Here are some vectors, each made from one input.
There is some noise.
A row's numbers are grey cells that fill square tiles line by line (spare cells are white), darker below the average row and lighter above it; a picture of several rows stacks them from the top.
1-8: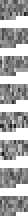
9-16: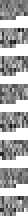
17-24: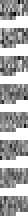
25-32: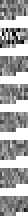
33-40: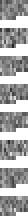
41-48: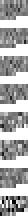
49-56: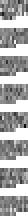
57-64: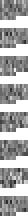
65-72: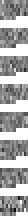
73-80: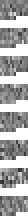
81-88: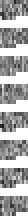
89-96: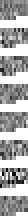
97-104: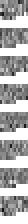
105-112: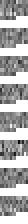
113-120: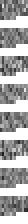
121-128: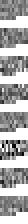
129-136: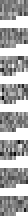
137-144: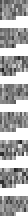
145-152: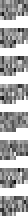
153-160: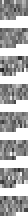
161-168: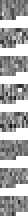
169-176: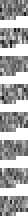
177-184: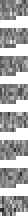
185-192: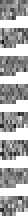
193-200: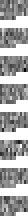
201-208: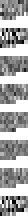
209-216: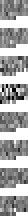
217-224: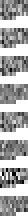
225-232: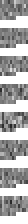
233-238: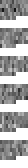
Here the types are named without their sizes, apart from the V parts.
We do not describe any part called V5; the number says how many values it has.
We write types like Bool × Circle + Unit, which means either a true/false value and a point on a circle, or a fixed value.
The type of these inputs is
List(Bool × Label × V5).
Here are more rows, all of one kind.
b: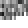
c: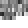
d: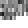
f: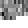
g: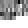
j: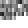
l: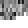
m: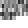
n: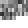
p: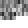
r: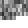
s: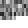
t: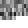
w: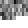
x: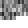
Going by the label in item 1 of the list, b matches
d, f, l and x.
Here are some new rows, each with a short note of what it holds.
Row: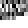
the empty list
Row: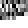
the empty list
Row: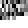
the empty list
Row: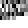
the empty list
